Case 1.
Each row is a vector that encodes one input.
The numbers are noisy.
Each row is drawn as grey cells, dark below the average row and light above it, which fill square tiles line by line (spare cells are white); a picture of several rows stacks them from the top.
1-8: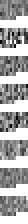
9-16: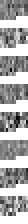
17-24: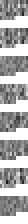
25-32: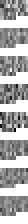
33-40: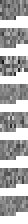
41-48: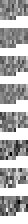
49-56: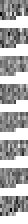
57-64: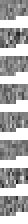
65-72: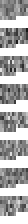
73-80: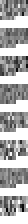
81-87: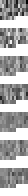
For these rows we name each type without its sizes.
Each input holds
either a point on a line, or three true/false values.
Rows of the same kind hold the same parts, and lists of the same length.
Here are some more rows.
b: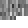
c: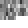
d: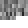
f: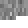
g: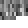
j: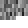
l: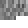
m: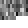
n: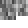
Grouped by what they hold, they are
b, c, f, g, m
d, j, l, n

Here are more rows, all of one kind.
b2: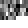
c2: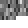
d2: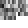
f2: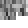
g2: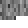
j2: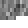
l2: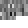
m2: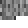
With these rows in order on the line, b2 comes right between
f2 and j2.
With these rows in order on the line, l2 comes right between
d2 and j2.
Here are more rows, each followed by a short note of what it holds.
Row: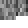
three true/false values
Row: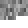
three true/false values
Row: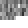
three true/false values
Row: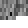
a point on a line
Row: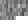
three true/false values
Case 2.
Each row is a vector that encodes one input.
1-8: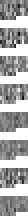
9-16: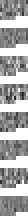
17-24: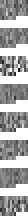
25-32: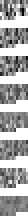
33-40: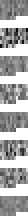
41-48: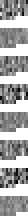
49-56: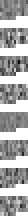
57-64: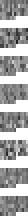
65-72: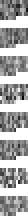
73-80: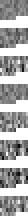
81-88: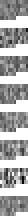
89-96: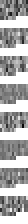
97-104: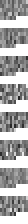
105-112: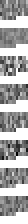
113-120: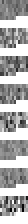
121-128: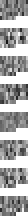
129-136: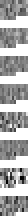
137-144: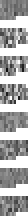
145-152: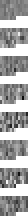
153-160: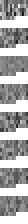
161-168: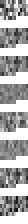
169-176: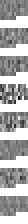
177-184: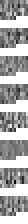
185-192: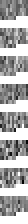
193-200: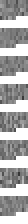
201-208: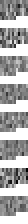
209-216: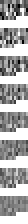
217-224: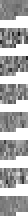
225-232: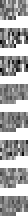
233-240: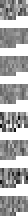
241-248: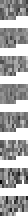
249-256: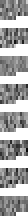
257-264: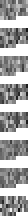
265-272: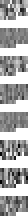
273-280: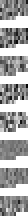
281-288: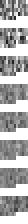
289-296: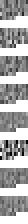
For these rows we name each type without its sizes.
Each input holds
a list of points on a line.
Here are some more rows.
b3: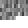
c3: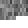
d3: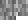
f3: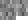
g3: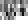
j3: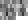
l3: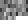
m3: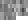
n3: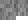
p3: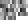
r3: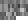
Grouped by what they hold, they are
b3, c3, d3, g3, m3, n3
f3, j3, p3, r3
l3

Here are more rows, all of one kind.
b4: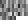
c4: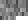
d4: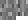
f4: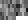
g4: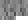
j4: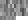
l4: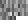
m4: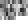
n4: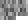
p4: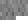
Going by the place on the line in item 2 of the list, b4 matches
d4, f4, n4 and p4.
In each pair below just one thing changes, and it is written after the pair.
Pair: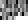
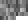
the place on the line in item 2 of the list
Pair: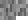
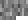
the place on the line in item 1 of the list
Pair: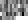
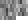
the place on the line in item 1 of the list
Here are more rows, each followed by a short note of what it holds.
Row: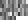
a list of two items
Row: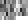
the empty list
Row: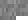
a list of two items
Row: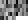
a list of two items
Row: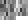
the empty list
